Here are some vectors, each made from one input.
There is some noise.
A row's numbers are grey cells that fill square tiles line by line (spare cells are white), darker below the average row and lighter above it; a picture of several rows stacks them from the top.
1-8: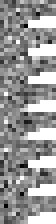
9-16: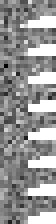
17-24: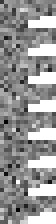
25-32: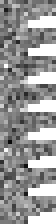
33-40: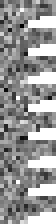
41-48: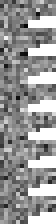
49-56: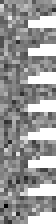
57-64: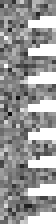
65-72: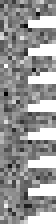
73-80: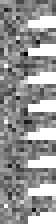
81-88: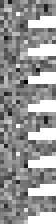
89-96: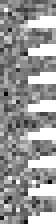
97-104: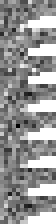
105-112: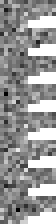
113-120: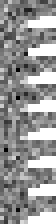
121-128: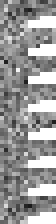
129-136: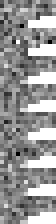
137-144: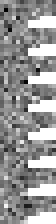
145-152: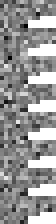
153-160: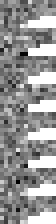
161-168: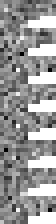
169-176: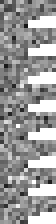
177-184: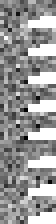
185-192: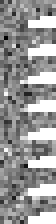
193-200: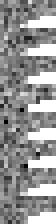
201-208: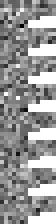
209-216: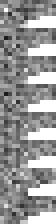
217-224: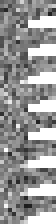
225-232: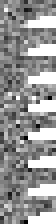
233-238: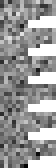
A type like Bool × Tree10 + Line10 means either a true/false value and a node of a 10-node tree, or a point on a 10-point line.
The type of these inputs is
Circle18 + Line11 × (Tree11 + Unit).
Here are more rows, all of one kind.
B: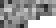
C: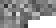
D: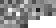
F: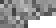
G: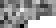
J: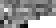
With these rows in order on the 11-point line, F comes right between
C and D.
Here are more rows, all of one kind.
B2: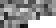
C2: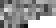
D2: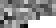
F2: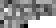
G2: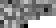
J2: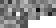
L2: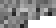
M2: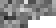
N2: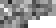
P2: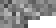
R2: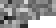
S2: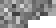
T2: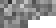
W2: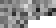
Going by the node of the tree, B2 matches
D2, M2 and R2.
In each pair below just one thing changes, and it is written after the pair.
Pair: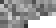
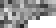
the place on the 11-point line
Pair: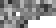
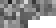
the place on the 11-point line
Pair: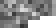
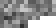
the place on the 11-point line
